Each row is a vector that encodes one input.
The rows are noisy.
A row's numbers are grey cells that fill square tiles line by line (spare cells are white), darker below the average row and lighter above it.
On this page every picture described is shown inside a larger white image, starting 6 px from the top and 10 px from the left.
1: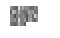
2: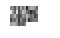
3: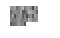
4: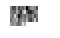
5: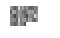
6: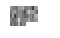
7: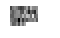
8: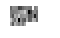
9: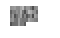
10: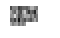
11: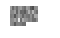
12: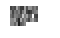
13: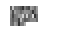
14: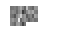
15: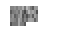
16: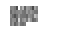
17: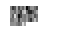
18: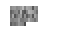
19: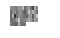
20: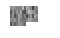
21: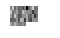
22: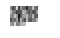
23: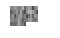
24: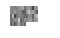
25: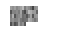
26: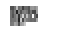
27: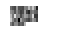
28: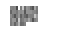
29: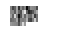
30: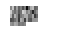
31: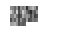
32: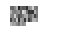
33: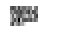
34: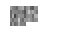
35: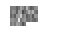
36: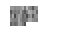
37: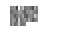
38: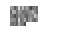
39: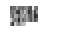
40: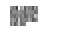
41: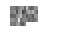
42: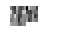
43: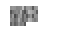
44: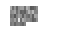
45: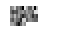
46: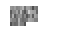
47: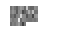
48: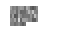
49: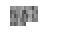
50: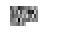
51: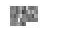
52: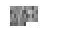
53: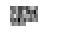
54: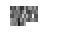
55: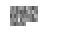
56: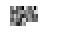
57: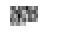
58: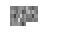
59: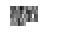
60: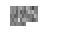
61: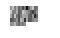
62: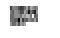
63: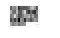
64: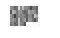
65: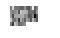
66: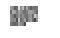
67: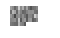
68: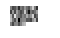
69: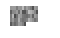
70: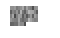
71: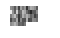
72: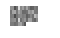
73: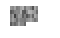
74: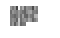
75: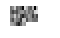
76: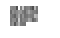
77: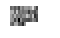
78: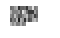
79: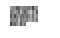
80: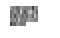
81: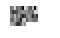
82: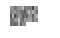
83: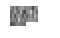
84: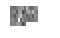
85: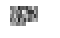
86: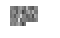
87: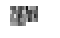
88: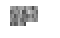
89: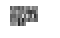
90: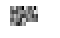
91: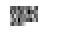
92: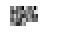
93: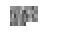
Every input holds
either a fixed value, or one of 4 labels and one of 7 labels, or a node of a 7-node tree.
